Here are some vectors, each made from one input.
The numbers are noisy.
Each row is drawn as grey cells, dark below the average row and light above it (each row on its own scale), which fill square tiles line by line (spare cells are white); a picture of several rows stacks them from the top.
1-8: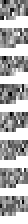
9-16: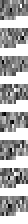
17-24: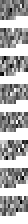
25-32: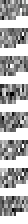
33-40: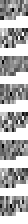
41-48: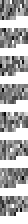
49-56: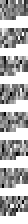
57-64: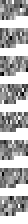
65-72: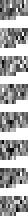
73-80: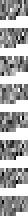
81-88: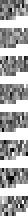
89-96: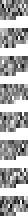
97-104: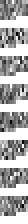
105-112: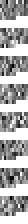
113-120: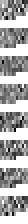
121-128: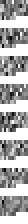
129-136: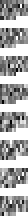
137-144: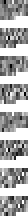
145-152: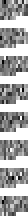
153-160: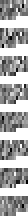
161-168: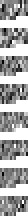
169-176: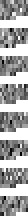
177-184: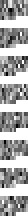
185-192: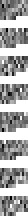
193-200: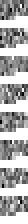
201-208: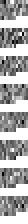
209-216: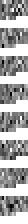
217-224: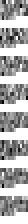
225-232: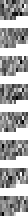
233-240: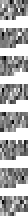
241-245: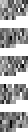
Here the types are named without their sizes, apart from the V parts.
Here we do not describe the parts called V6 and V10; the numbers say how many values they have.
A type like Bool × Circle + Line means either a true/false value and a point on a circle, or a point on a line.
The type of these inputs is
Bool × Bool × Bool + (Tree + V6) × (Tree + V10) + Unit.
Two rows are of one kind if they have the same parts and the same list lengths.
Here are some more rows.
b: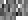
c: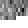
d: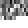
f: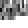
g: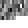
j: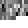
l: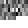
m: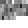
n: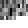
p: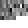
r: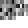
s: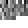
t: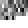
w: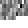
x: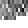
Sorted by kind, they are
b, l
c, t, x
d, j, w
f, g, n, p, r
m
s

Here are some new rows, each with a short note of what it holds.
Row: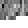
a node of each of two trees
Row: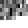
a value of V6 and a value of V10
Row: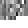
a node of each of two trees
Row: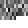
a node of a tree and a value of V6
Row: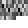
a node of a tree and a value of V6
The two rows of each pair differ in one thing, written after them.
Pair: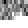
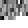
the node of the tree
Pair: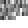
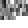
the value of V10
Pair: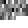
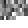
the value of V10
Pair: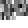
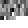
the node of the tree
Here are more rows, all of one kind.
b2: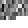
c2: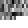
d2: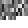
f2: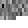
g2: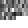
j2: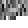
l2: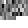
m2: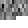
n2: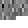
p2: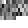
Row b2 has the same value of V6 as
d2, m2 and n2.
